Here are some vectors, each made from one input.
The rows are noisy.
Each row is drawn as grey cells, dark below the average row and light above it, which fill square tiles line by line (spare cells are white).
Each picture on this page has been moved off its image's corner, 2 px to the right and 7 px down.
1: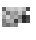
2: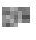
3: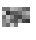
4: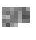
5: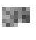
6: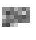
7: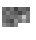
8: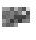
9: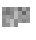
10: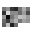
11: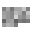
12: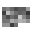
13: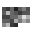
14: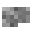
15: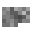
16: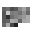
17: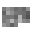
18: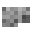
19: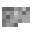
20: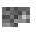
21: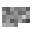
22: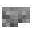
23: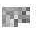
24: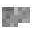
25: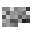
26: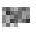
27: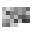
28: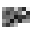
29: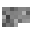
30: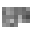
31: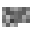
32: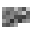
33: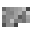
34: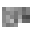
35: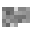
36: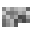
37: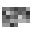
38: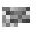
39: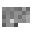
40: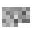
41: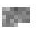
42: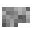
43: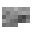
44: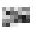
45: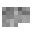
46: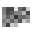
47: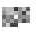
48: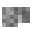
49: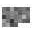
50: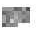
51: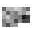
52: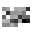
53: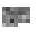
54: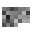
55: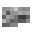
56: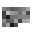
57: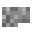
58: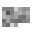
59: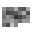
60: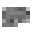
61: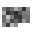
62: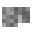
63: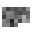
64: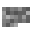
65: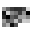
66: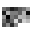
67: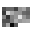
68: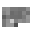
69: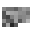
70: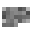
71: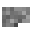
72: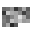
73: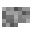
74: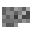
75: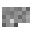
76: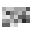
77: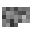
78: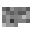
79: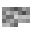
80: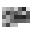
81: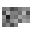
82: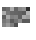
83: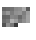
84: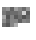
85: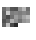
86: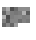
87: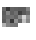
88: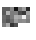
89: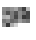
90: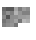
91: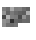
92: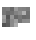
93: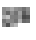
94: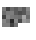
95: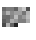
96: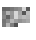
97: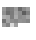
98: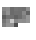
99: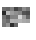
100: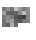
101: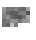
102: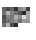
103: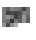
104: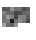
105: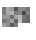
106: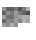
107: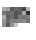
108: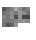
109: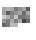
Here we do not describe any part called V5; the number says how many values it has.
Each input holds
a value of V5, together with either a point on a 4-point line, or three true/false values.
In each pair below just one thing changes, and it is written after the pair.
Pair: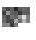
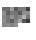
the place on the 4-point line
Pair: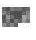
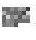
the place on the 4-point line
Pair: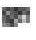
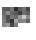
the place on the 4-point line
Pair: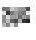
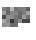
the value of V5
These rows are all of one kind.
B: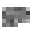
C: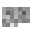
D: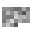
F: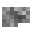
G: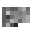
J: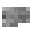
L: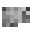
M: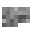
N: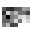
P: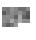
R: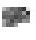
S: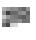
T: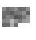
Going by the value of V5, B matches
J, M and R.
